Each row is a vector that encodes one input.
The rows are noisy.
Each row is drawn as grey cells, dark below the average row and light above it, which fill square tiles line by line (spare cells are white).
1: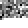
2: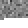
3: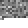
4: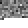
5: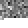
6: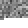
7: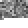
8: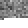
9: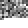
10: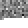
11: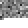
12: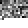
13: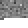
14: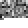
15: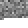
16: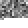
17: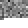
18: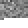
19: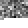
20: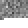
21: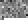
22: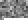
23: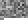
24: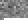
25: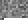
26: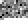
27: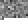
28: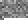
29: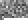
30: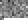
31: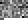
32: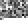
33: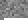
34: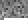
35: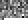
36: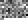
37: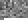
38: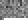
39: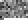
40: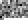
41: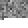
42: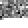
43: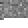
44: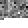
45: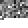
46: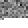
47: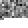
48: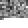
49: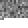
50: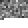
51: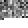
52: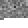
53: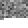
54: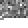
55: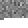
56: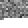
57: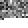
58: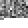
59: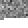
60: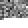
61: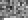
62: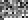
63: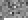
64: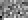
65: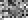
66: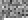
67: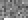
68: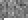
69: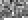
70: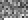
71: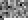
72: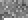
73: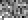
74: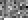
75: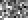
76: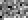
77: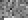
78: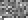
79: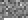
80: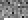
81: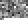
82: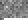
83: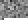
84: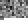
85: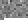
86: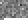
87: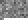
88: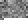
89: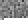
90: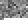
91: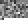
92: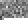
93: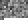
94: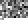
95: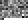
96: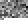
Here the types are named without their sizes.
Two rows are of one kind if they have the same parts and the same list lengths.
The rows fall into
3 kinds.
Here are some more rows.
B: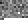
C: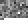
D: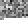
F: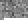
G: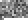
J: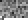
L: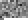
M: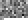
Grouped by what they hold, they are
B, C, G, M
D, L
F, J

